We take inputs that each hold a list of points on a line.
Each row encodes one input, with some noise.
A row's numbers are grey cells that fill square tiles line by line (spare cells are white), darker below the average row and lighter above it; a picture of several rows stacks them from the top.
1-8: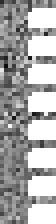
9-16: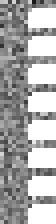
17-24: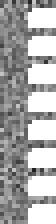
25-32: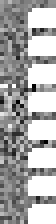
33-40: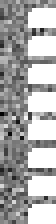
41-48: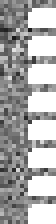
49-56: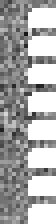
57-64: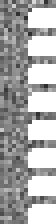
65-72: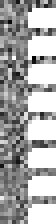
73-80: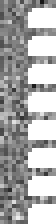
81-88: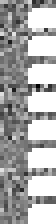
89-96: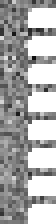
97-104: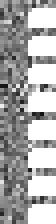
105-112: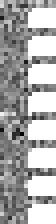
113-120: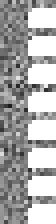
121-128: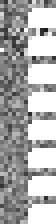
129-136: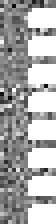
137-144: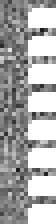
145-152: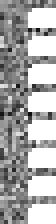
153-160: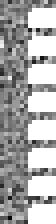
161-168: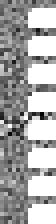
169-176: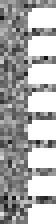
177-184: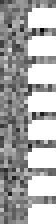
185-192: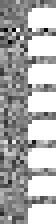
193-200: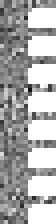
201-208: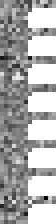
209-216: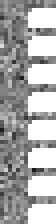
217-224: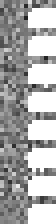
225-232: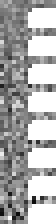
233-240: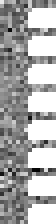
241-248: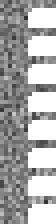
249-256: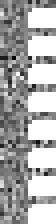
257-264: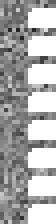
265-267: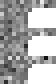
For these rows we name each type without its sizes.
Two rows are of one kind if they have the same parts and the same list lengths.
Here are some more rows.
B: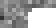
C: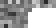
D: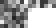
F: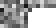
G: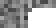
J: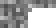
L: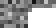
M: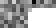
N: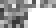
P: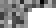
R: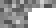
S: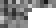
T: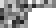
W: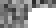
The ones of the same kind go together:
B, C, P, T
D, N
F, G, J, L, M, R, S, W

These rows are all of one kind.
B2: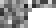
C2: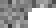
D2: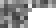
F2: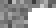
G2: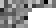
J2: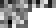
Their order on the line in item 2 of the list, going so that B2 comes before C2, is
D2, G2, B2, J2, F2, C2.
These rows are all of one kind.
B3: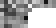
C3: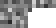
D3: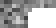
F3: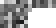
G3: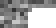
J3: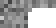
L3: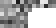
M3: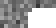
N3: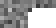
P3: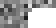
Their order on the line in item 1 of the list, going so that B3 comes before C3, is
L3, B3, F3, C3, N3, M3, P3, J3, G3, D3.
